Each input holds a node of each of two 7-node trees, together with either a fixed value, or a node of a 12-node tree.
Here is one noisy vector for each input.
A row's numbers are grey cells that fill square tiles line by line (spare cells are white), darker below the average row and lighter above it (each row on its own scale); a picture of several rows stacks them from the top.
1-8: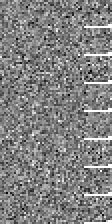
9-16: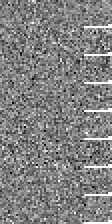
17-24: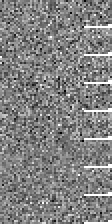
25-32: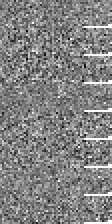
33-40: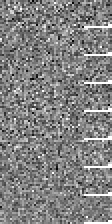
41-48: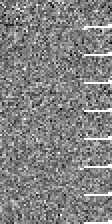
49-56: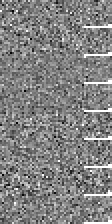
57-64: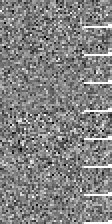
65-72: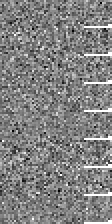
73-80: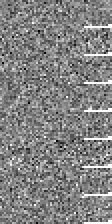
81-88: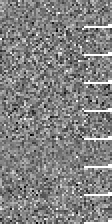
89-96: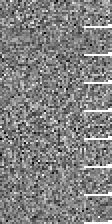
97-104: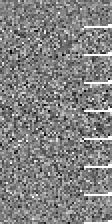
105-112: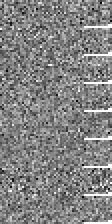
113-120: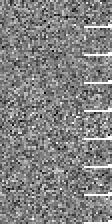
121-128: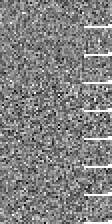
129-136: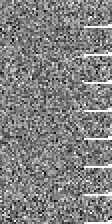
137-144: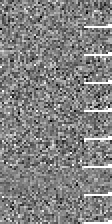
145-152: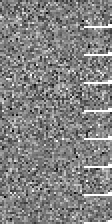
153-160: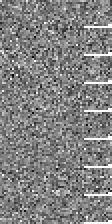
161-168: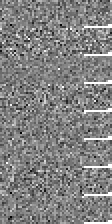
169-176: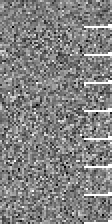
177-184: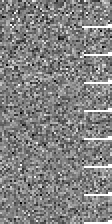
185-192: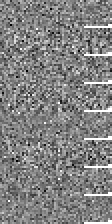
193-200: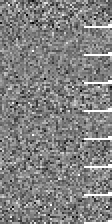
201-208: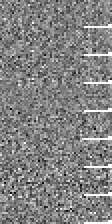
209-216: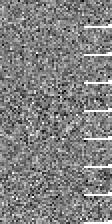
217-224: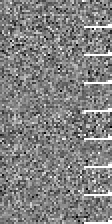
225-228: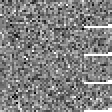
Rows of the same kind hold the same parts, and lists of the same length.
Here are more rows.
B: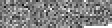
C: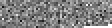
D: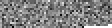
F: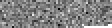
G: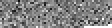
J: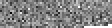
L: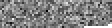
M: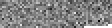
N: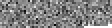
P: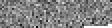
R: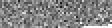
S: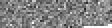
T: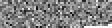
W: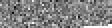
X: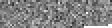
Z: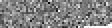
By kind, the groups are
B, C, D, F, J, L, N, P, T, Z
G, M, R, S, W, X

